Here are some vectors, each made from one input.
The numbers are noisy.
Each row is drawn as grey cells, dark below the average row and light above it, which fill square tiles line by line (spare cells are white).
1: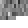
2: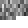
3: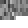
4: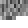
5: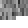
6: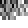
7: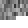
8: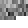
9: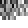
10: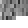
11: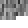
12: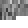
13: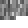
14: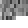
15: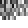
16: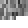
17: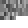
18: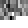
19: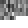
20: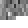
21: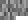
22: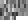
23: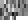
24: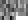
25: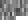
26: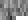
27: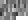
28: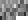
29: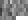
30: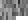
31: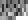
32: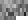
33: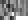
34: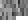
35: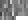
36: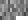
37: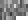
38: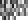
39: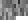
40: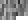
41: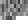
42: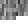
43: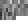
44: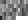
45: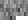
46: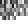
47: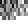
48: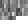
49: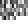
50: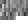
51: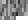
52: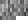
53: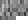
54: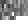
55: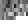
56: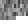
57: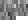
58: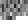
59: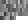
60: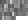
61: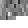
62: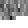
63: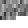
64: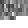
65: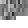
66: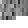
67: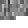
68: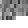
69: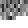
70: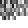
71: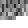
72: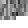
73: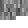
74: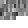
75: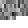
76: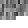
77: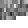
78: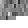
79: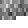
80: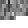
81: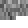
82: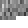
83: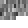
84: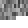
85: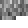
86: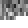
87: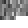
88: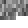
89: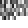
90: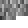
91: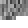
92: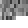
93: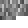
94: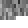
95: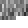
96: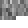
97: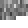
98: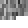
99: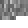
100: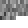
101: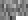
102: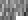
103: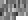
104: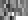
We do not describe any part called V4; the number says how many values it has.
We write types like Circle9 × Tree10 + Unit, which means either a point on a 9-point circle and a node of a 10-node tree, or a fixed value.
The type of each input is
List2(Bool × V4).
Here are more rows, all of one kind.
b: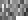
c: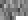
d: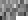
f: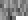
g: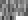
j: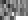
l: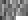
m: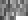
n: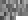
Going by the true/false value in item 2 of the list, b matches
c, f and g.
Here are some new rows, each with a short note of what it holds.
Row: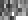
a list of two items
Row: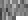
a list of two items
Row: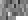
a list of one item
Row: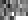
a list of two items
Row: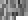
a list of one item
